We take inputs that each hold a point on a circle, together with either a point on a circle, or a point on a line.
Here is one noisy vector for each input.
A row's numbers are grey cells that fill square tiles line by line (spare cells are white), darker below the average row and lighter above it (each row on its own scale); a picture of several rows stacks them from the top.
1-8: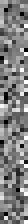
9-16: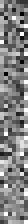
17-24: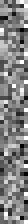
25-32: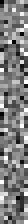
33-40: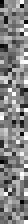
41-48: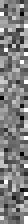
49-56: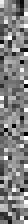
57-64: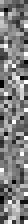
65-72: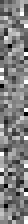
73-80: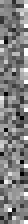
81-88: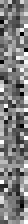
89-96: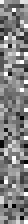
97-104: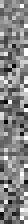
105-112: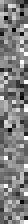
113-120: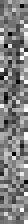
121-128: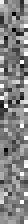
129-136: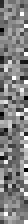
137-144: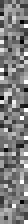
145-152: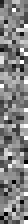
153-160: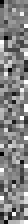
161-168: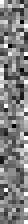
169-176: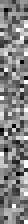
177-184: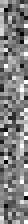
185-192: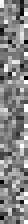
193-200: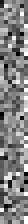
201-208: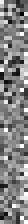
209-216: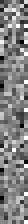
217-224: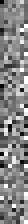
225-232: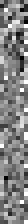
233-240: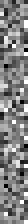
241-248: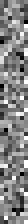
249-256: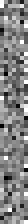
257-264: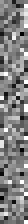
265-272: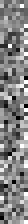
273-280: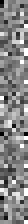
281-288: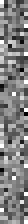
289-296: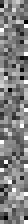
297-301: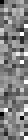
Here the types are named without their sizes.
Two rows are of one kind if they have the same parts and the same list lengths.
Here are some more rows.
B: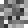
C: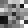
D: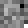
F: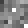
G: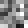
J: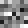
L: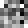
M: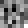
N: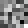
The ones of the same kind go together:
B, D, J, L, N
C, F, G, M

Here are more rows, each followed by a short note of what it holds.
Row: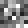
a point on a circle and a point on a line
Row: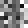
a point on each of two circles
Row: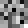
a point on a circle and a point on a line
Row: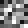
a point on a circle and a point on a line
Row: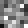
a point on a circle and a point on a line
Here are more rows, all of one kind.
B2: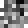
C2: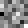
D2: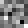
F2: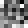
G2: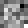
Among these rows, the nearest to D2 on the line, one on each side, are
C2 and G2.
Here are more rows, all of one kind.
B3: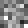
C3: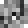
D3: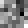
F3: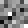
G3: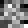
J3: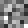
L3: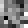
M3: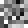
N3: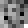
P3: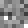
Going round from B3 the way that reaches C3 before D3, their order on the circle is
B3, G3, F3, C3, M3, L3, D3, N3, P3, J3.
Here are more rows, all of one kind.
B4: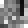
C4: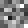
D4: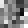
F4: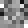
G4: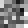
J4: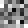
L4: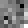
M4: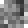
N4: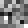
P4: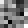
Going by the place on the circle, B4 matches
D4, G4, L4 and M4.
